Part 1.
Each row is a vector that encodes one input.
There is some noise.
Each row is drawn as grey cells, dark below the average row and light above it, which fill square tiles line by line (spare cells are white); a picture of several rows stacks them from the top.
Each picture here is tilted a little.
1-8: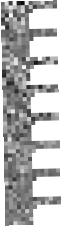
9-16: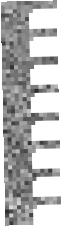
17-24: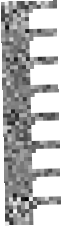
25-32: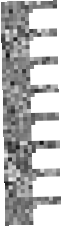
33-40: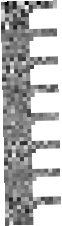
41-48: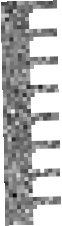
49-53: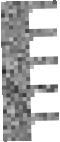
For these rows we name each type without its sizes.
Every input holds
either a fixed value, or three true/false values.
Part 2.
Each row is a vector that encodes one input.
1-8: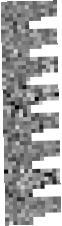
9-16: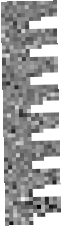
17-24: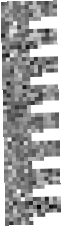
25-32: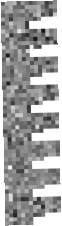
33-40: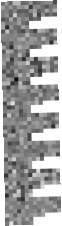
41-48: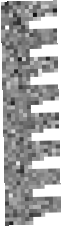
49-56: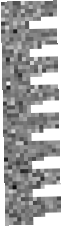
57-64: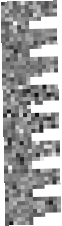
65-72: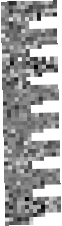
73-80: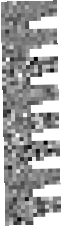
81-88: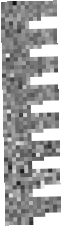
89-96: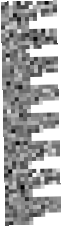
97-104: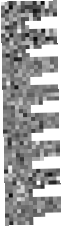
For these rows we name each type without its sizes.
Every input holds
either a fixed value, or three true/false values.
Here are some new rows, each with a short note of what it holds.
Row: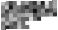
a fixed value
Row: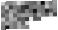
a fixed value
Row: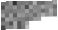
three true/false values
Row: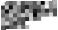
a fixed value
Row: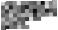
a fixed value
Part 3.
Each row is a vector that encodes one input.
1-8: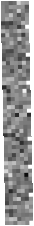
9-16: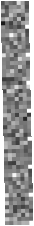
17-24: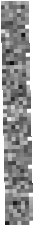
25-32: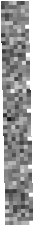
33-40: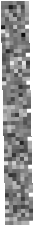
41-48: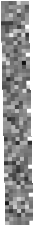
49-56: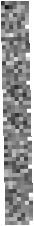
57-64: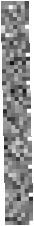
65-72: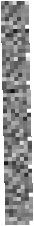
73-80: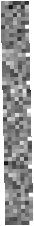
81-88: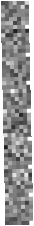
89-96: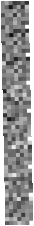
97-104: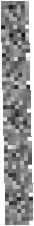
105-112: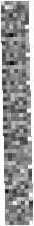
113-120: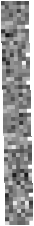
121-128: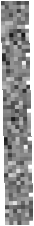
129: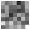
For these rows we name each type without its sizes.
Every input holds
five true/false values.
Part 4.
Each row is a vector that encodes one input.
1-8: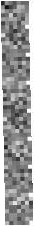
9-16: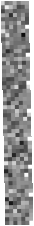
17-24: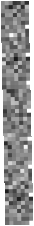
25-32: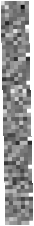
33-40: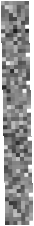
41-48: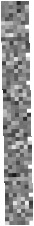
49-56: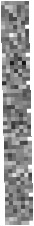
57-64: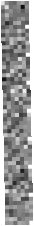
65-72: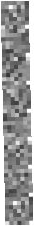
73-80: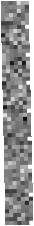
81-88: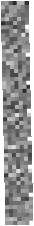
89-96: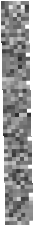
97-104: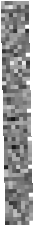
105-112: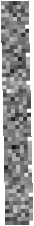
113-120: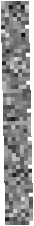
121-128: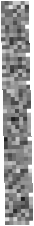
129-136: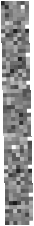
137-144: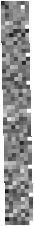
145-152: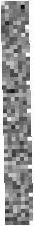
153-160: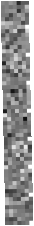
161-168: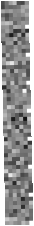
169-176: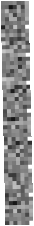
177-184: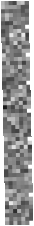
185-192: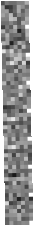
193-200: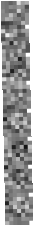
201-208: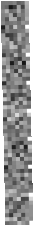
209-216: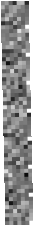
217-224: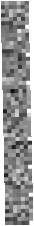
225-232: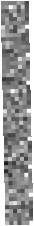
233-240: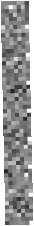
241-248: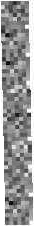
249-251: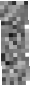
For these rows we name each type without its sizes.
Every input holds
five true/false values.
